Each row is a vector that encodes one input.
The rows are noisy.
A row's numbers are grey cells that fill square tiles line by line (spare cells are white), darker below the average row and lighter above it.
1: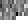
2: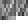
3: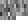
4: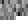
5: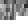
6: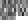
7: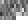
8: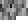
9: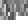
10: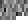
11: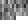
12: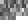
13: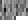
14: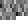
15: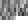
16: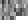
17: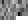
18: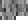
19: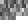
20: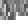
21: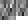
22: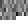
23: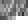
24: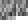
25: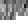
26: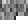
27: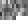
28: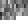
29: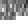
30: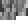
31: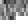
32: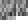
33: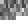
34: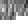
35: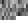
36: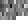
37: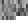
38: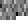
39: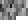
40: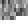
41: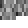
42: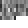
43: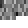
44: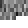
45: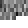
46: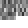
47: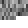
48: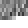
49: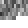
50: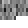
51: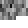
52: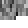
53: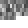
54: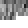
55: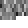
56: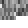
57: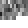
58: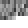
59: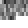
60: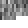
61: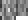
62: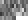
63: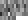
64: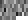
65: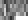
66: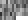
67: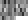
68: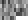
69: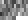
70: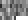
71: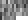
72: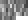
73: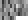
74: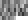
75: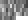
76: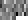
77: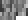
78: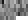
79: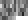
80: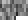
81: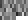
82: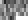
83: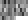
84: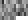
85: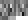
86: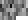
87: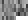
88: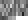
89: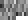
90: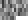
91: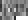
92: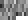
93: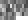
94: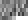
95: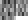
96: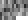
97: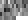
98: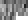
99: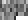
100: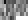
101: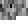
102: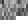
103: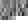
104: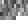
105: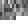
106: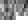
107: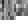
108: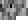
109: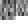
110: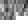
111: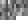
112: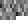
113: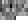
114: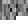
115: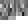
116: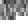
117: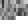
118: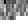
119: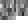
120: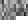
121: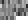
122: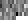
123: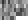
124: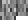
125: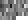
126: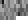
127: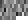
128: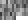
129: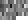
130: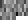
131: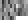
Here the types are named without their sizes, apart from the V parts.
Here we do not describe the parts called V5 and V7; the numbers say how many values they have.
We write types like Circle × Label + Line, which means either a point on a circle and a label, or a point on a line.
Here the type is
(Bool × V7 + V5) × Circle.
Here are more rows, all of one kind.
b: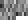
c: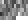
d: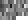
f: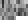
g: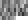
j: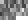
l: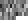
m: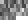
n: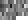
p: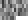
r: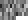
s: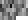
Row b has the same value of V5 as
f and g.
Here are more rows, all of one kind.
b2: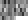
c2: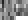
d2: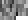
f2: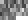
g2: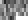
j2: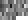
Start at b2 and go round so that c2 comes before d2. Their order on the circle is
b2, c2, j2, d2, f2, g2.
